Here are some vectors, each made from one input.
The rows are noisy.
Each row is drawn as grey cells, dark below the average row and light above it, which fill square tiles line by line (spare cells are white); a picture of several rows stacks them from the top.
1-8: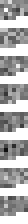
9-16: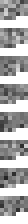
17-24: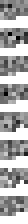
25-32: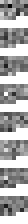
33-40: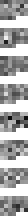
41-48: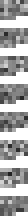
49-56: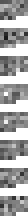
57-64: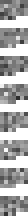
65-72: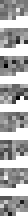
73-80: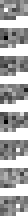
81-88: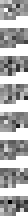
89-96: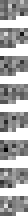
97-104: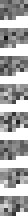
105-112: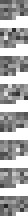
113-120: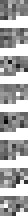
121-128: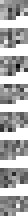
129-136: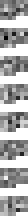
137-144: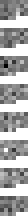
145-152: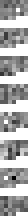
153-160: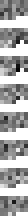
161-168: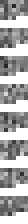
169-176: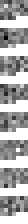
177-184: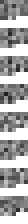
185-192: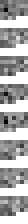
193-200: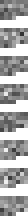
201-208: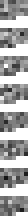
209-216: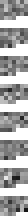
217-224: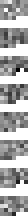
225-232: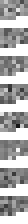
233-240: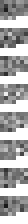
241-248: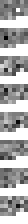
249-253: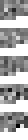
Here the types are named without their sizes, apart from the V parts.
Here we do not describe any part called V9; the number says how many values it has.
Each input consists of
a point on a line, together with either three true/false values, or a value of V9.
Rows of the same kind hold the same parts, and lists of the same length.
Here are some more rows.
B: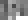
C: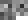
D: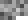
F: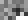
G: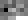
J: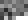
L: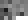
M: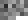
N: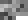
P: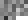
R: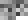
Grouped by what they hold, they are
B, C, D, G, J, L, M, N, P
F, R

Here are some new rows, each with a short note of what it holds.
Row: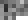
a point on a line and three true/false values
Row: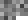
a point on a line and three true/false values
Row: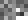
a point on a line and three true/false values
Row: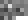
a point on a line and three true/false values
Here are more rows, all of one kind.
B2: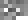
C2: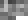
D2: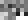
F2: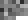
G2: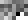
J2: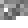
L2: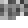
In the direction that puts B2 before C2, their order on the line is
B2, J2, F2, C2, L2, G2, D2.
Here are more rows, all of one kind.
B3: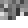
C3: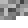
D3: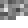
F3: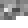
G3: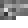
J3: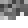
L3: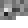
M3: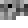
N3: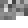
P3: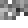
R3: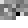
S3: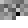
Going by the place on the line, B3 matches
G3 and L3.
